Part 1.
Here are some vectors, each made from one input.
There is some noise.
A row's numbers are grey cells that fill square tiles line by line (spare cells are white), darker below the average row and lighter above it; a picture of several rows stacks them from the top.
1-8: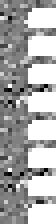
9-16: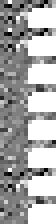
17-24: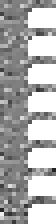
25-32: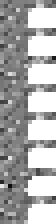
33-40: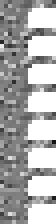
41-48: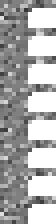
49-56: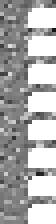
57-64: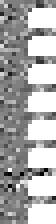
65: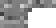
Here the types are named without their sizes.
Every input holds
a list of points on a line.
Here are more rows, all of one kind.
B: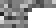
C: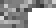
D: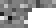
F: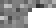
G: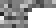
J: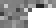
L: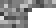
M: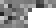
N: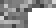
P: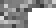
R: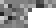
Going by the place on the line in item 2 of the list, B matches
D, G, M and R.
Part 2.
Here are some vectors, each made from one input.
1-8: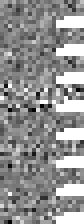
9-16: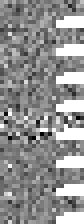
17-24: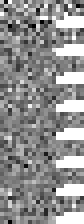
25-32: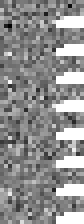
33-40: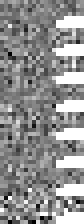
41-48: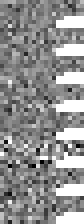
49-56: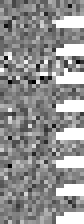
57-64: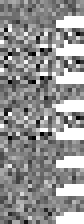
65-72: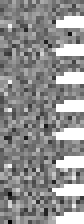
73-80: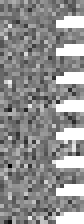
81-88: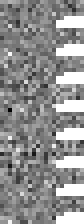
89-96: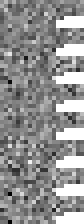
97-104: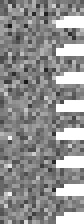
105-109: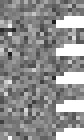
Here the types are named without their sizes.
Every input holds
a list of points on a circle.
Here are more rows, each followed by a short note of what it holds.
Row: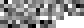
the empty list
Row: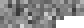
a list of one item
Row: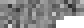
a list of one item
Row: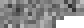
a list of one item
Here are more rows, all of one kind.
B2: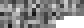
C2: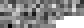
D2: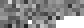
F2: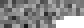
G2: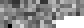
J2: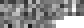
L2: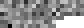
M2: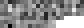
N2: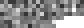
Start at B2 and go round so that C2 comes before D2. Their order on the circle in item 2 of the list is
B2, C2, M2, N2, F2, G2, J2, D2, L2.
